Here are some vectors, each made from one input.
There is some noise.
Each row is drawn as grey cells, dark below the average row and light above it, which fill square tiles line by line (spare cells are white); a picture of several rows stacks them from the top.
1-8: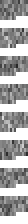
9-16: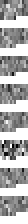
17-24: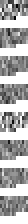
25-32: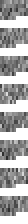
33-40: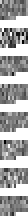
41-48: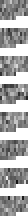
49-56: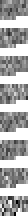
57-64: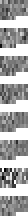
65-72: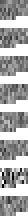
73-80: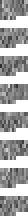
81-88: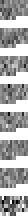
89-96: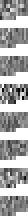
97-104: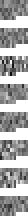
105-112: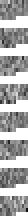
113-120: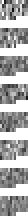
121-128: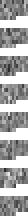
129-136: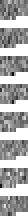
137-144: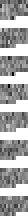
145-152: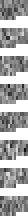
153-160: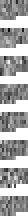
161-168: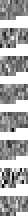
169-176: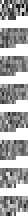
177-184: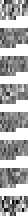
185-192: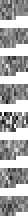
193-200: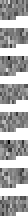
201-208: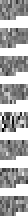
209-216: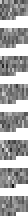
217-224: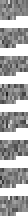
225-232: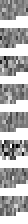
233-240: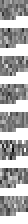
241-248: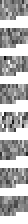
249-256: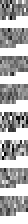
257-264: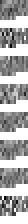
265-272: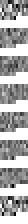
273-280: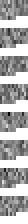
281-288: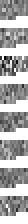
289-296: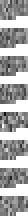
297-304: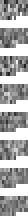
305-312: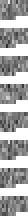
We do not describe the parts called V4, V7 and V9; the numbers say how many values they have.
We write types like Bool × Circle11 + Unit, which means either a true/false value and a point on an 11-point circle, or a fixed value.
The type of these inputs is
Bool × Bool × Bool × Bool × Tree11 × V9 + Tree10 × V4 + V7.
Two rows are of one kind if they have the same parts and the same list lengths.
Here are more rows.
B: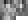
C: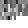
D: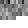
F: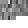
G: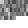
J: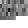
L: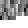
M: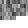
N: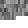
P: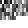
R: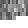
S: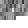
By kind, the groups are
B, C, L, R
D, F, G, J, M, N, S
P

